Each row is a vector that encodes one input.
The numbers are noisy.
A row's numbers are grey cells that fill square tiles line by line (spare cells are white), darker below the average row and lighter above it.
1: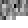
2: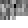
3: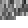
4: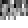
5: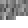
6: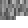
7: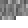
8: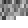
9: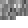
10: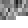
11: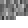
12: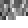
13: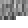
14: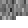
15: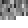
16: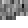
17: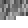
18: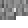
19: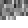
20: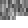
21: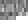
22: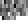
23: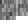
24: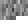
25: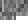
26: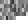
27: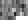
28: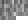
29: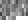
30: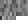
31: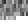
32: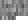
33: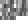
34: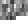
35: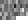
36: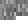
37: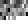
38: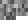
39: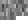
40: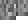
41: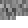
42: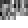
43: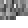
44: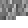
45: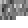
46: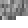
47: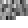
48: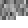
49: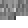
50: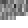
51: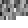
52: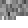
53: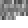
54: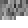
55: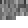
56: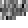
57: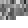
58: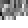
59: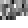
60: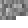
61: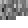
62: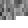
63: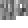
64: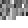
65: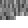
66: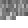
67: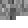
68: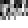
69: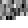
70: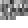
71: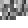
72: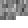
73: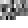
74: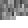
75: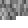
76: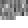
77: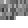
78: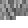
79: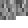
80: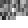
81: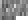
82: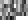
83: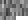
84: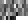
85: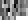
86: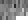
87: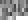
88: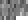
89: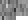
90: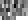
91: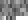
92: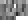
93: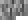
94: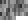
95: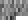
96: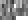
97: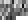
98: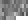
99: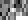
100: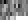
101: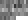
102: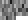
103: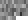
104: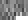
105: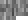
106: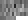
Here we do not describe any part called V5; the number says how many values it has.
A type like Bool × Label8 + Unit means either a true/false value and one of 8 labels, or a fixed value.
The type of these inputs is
Tree7 × (Tree7 + V5) + Unit.
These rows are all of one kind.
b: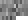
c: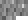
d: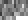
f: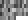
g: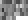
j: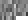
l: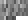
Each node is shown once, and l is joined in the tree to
b and d.
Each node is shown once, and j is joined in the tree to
f.
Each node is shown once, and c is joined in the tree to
g.
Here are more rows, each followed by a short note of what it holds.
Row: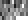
a node of a 7-node tree and a value of V5
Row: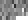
a node of each of two 7-node trees
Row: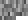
a node of a 7-node tree and a value of V5
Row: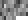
a node of a 7-node tree and a value of V5
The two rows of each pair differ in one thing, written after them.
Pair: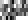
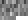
the value of V5
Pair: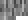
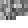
the node of the tree
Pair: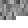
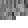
the node of the tree
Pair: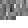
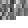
the node of the tree
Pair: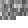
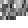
the node of the tree
